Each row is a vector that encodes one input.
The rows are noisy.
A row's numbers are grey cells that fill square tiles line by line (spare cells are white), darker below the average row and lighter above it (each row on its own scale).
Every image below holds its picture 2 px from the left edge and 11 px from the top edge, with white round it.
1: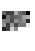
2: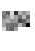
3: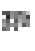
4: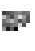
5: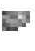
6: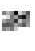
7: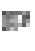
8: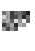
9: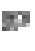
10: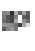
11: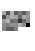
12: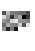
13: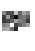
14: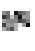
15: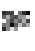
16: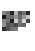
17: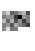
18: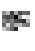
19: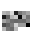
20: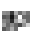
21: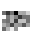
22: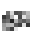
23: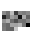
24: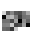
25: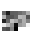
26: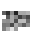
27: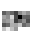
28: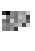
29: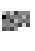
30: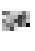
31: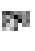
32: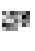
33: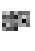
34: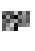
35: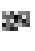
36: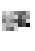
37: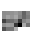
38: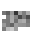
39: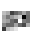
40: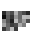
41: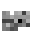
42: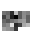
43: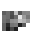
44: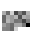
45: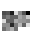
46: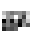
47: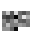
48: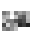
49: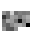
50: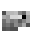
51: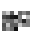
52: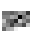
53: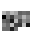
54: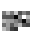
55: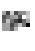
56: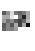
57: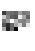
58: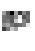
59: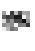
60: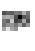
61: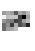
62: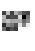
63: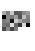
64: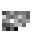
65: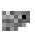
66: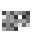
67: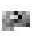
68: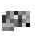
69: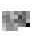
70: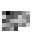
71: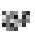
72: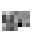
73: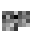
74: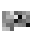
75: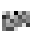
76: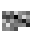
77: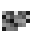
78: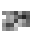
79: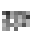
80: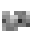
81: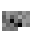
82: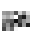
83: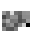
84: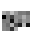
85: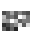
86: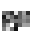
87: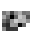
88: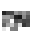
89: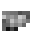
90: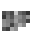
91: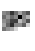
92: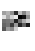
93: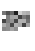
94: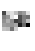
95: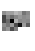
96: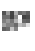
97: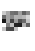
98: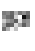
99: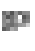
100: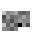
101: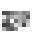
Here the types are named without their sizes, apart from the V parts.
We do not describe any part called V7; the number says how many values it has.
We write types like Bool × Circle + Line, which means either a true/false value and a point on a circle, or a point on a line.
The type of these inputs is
Line × (Line + V7).
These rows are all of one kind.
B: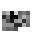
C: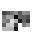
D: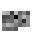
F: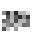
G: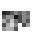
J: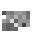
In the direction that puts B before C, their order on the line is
B, D, C, G, J, F.
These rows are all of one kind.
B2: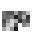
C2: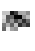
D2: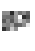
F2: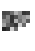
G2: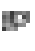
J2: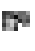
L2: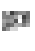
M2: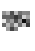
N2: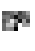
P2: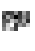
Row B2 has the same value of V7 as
J2, N2 and P2.
